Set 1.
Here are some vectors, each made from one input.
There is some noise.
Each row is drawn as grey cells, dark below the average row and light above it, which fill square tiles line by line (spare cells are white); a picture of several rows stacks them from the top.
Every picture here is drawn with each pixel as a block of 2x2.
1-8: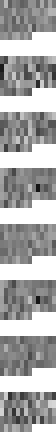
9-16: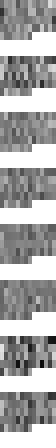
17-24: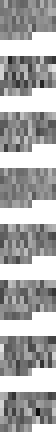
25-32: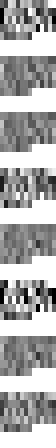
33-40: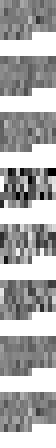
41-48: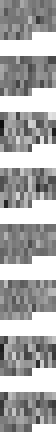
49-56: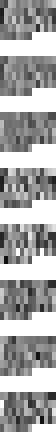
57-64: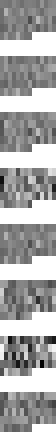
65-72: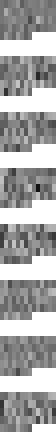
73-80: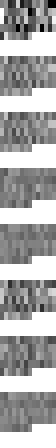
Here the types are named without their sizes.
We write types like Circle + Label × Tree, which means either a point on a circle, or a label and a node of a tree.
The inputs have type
Line.
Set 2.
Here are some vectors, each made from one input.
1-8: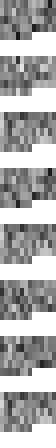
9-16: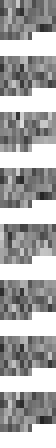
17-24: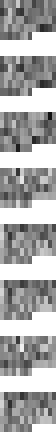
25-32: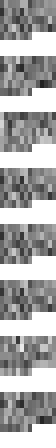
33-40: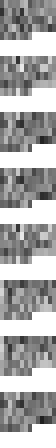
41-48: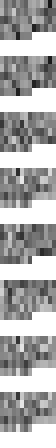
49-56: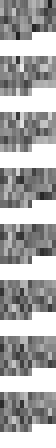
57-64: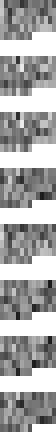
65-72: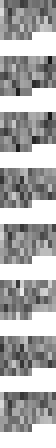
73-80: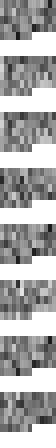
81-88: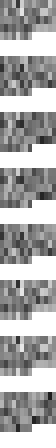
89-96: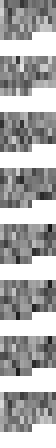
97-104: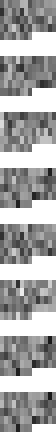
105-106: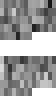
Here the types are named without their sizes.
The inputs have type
Circle.
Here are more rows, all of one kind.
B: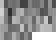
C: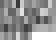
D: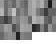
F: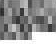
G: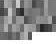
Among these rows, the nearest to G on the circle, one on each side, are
D and F.
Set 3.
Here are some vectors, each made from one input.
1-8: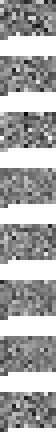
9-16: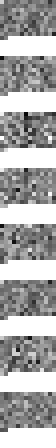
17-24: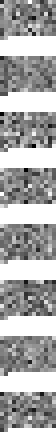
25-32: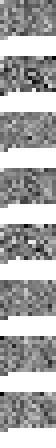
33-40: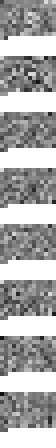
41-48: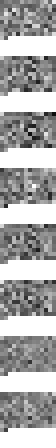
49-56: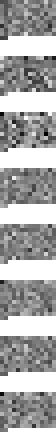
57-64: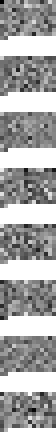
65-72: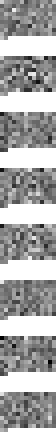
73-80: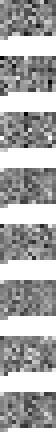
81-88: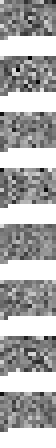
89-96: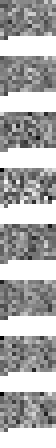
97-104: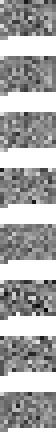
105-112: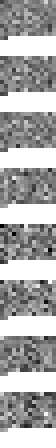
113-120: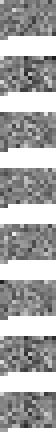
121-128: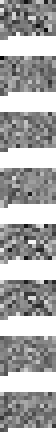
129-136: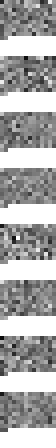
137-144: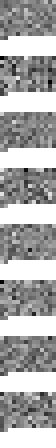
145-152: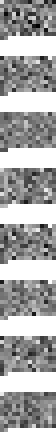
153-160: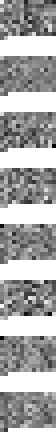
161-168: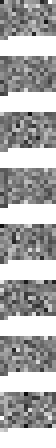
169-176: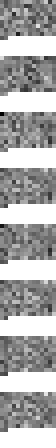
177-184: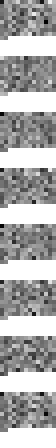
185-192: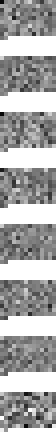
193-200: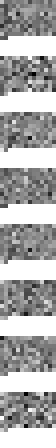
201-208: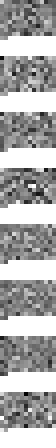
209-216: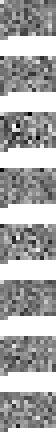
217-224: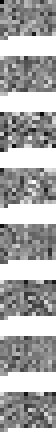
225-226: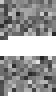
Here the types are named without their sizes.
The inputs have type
Line.
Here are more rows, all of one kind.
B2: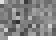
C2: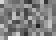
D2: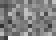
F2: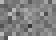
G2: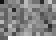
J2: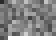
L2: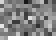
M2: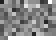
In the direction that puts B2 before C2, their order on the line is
M2, G2, J2, D2, F2, B2, C2, L2.
